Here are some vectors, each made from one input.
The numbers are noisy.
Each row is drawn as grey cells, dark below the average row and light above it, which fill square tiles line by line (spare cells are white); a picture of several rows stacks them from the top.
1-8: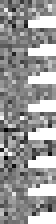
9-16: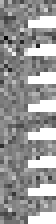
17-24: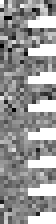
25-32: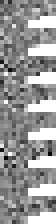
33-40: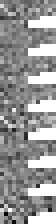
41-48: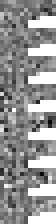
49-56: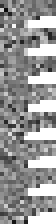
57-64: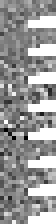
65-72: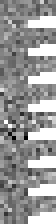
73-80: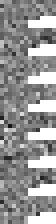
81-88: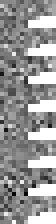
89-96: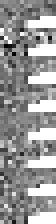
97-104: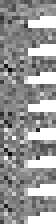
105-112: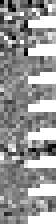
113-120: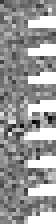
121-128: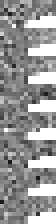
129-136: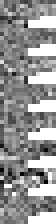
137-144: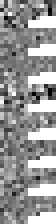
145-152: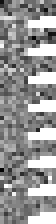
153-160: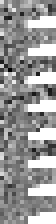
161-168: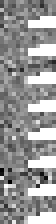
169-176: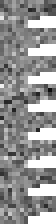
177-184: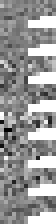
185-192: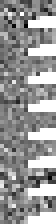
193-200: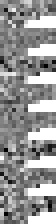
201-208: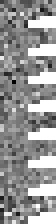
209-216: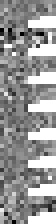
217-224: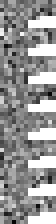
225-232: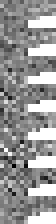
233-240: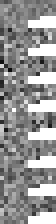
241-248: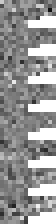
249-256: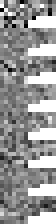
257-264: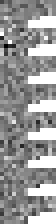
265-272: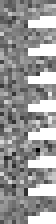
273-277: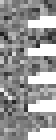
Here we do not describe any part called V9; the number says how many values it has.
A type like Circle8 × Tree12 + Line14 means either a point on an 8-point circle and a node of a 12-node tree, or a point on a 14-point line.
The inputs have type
List2(Circle13) × V9.
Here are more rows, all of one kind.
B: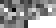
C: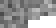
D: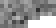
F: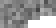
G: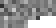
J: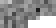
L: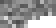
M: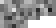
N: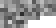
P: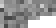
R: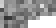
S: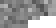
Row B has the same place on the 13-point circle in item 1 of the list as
D and R.
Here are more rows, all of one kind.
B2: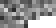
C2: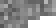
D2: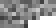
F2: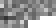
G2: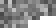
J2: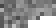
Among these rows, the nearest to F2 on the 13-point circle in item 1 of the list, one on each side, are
D2 and G2.
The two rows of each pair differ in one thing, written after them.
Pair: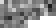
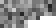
the place on the 13-point circle in item 1 of the list
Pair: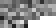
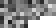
the place on the 13-point circle in item 1 of the list
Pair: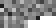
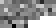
the place on the 13-point circle in item 2 of the list
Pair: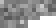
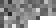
the place on the 13-point circle in item 1 of the list
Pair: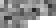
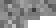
the place on the 13-point circle in item 2 of the list
